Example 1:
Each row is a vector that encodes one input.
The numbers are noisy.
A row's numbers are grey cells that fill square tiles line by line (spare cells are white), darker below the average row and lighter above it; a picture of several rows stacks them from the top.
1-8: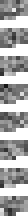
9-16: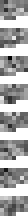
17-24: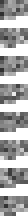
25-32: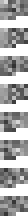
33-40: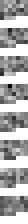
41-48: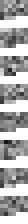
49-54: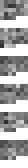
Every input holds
one of 5 labels, together with either a fixed value, or three true/false values.
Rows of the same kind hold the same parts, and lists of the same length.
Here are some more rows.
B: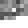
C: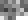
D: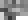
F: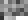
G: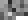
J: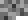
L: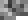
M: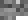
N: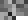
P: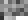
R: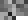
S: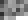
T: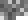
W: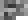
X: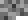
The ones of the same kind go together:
B, F, P, S
C, D, G, J, L, M, N, R, T, W, X

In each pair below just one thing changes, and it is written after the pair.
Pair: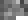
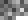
the label
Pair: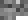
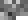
one of the three true/false values
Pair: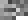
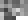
the label
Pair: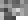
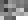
the label
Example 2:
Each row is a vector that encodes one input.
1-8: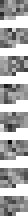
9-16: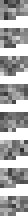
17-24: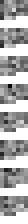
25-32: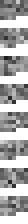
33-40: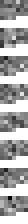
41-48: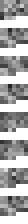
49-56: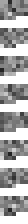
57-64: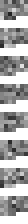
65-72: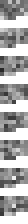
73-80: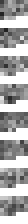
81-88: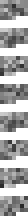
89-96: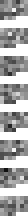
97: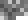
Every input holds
one of 5 labels, together with either a fixed value, or three true/false values.
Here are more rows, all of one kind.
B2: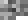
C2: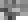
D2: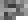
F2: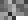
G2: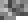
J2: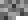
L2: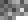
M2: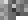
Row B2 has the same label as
G2 and M2.
